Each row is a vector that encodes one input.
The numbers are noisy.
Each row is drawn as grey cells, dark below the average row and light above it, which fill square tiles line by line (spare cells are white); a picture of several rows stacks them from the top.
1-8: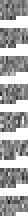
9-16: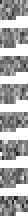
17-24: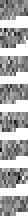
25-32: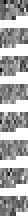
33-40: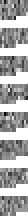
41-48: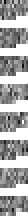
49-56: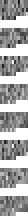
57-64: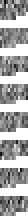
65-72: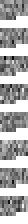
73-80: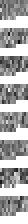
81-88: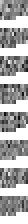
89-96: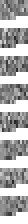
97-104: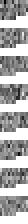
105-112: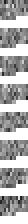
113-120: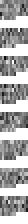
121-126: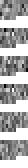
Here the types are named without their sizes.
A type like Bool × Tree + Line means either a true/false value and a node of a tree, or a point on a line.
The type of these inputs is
Bool × Line × Tree.
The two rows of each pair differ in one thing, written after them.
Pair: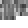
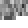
the place on the line
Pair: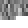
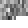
the place on the line
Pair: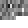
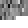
the true/false value
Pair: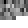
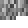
the node of the tree
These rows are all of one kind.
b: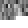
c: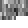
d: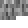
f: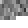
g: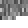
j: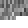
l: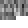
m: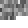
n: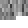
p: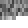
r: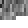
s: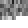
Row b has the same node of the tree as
d, l, m and n.
